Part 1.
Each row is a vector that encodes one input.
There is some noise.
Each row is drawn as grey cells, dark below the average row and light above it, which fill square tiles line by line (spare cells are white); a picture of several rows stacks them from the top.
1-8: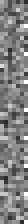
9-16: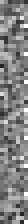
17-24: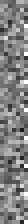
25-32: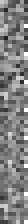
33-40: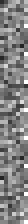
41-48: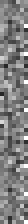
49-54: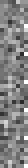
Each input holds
four true/false values.
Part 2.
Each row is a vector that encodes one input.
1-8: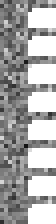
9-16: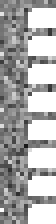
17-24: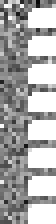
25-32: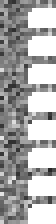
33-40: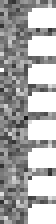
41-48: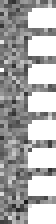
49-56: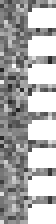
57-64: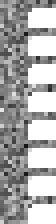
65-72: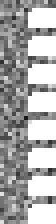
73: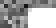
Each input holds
a point on a 6-point line.
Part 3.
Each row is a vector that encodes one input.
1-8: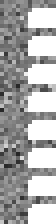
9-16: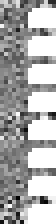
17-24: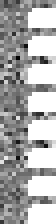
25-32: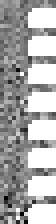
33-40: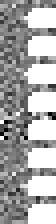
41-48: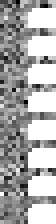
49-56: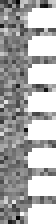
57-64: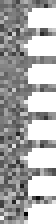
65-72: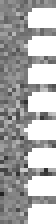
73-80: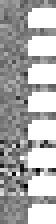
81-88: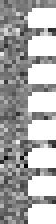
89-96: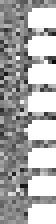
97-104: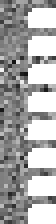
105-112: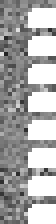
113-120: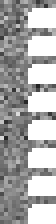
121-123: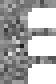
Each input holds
one of 5 labels.
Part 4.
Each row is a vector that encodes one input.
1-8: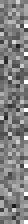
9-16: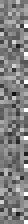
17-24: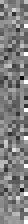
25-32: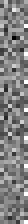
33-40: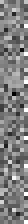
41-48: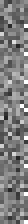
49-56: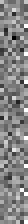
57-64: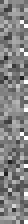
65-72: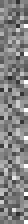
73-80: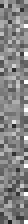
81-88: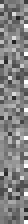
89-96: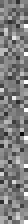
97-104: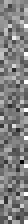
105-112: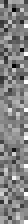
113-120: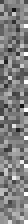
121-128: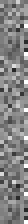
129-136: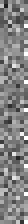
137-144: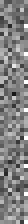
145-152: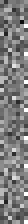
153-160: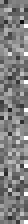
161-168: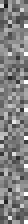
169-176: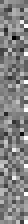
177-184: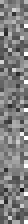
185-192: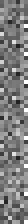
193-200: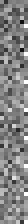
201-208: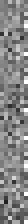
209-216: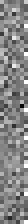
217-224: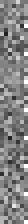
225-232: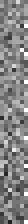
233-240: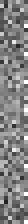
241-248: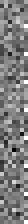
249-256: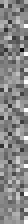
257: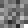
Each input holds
four true/false values.
